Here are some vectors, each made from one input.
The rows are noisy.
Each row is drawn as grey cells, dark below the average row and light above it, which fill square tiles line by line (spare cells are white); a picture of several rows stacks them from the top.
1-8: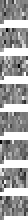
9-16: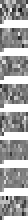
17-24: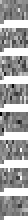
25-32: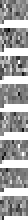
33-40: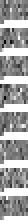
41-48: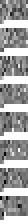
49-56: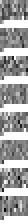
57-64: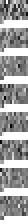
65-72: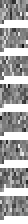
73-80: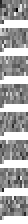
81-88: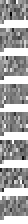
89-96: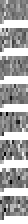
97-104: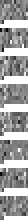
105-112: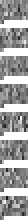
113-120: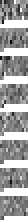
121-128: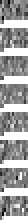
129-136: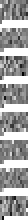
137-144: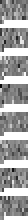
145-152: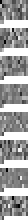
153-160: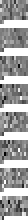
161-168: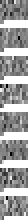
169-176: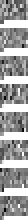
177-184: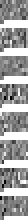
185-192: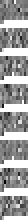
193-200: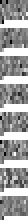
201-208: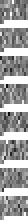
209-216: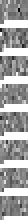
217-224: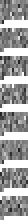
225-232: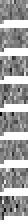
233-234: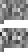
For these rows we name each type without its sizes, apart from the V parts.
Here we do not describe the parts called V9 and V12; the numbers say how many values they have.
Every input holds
a label, together with either a true/false value and a value of V9, or a value of V12.
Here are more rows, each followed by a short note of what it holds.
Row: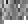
a label, a true/false value and a value of V9
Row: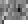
a label, a true/false value and a value of V9
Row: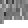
a label and a value of V12
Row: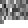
a label and a value of V12
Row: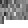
a label and a value of V12
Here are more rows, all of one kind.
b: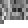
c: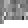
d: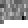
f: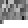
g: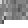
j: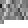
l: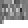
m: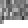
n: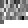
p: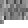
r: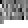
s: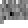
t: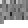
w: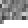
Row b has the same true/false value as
f, j, l and p.
